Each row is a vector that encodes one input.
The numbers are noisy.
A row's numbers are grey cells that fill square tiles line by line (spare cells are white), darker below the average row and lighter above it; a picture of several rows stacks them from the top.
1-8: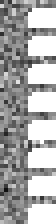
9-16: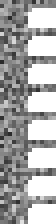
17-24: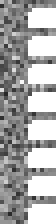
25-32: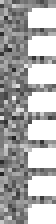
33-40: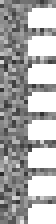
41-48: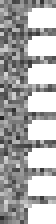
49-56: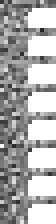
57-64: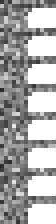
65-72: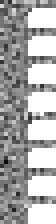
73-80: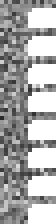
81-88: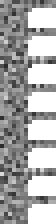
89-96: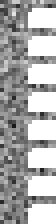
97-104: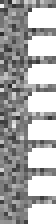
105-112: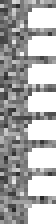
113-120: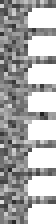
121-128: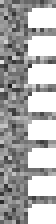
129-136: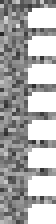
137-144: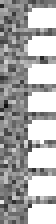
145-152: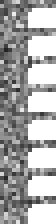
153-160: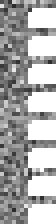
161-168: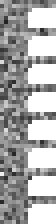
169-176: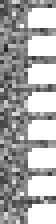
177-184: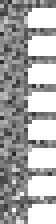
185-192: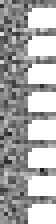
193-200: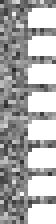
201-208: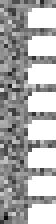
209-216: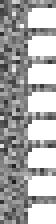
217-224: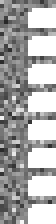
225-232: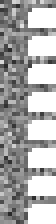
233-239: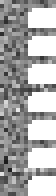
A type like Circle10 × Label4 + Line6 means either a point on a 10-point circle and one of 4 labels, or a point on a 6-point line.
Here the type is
(Line5 + Line6) × Line6 + List2(Line4).
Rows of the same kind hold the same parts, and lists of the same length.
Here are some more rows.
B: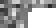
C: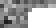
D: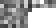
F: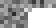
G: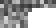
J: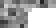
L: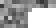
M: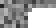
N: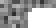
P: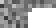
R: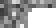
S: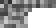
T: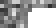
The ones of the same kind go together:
B, R, T
C, L, M, N, P
D
F, J
G, S

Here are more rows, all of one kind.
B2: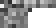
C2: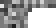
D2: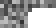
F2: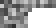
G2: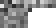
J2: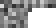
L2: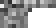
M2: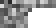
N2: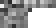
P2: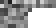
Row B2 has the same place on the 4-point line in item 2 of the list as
C2, L2 and N2.
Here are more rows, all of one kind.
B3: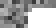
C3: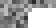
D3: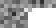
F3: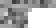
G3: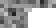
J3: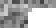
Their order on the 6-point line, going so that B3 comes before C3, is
B3, C3, D3, G3, F3, J3.
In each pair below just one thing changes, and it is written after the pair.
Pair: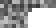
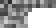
the place on the 4-point line in item 2 of the list
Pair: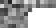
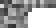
the place on the 4-point line in item 1 of the list
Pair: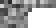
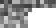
the place on the 4-point line in item 1 of the list
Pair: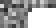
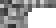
the place on the 4-point line in item 2 of the list
